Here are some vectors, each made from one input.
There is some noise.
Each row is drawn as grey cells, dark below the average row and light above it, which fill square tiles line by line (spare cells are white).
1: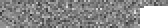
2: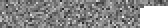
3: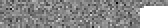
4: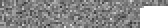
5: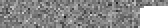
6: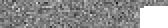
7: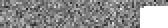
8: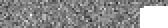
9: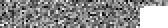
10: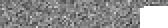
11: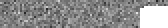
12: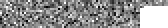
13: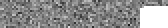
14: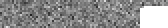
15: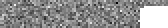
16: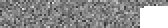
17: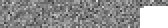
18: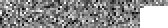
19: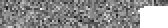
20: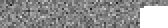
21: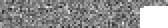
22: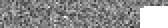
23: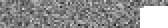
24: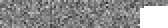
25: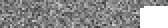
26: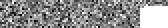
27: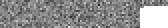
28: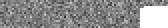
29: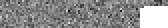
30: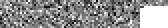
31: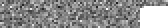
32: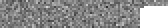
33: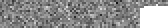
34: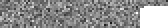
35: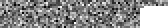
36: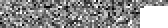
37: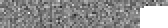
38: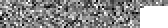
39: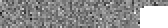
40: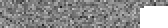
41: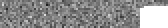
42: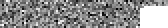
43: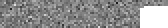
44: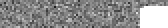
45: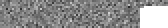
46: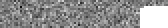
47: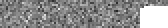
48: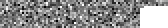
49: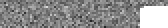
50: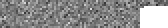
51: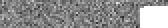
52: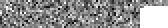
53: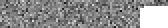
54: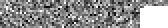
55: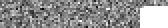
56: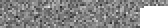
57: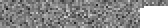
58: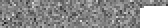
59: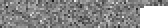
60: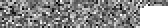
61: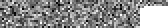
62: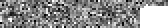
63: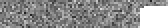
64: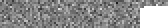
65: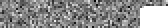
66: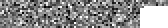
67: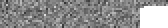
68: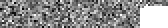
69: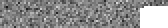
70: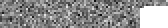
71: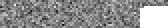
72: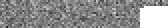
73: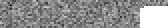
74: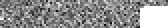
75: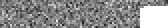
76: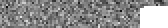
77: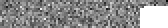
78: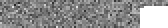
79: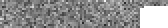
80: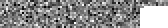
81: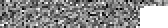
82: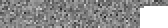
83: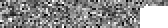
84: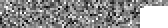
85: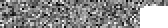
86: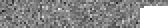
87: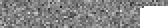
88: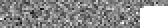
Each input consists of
either a point on a 5-point line, or a node of a 9-node tree and three true/false values.
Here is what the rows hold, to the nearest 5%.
About 25% of them hold a point on a 5-point line. The rest hold a node of a 9-node tree and three true/false values.
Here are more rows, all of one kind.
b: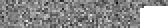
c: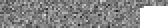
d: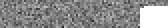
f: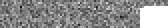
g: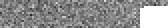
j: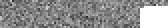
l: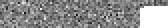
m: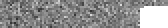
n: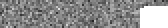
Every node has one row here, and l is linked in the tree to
b and c.
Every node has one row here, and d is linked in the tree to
c, g, j and m.
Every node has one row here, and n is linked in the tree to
f.
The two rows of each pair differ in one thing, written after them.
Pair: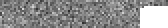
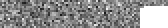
one of the three true/false values
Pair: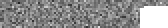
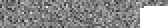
one of the three true/false values
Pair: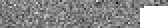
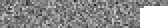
the node of the tree
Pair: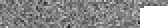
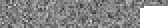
the node of the tree
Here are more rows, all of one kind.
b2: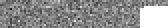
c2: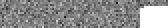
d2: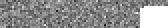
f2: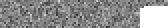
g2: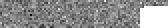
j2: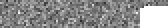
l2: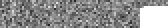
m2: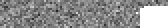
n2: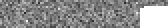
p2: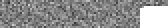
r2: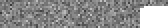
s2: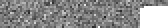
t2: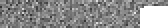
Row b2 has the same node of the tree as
d2, f2, j2 and m2.
